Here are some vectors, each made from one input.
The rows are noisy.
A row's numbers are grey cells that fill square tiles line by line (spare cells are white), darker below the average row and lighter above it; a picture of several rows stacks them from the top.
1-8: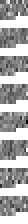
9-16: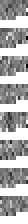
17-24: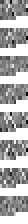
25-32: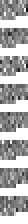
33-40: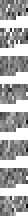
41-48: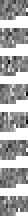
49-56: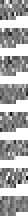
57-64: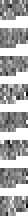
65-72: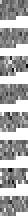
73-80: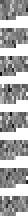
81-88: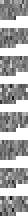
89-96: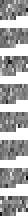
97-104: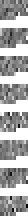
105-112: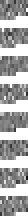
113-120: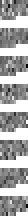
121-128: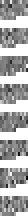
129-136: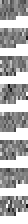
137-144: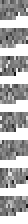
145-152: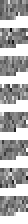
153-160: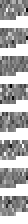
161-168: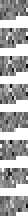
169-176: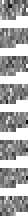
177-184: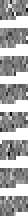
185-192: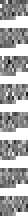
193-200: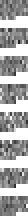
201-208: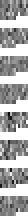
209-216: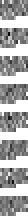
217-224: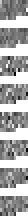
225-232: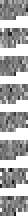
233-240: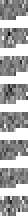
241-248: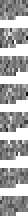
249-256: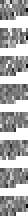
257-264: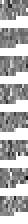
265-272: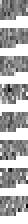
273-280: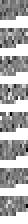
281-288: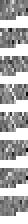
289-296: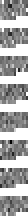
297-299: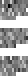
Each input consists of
three true/false values.
